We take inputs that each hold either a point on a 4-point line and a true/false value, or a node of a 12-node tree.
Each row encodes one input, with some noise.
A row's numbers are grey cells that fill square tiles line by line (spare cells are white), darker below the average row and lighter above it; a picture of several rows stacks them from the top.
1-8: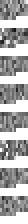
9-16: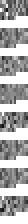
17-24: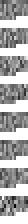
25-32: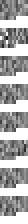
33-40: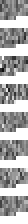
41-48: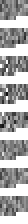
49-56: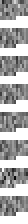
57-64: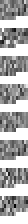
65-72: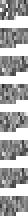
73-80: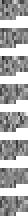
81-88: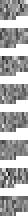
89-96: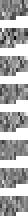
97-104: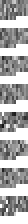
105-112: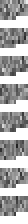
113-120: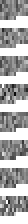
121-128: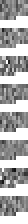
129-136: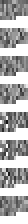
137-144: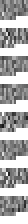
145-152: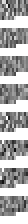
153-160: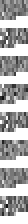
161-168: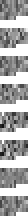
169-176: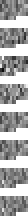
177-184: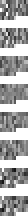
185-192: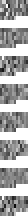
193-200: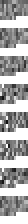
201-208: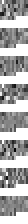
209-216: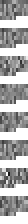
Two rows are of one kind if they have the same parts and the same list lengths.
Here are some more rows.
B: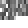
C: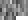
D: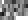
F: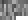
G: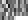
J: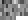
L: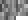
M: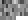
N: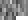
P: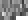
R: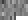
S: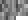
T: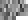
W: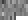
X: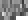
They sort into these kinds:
B, D, G
C, F, J, L, M, N, P, R, S, T, W, X

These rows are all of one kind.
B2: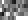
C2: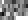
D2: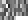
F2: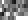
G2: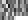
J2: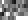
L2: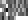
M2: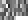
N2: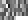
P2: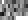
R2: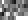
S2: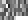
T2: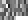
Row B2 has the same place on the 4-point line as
F2, J2, L2 and R2.
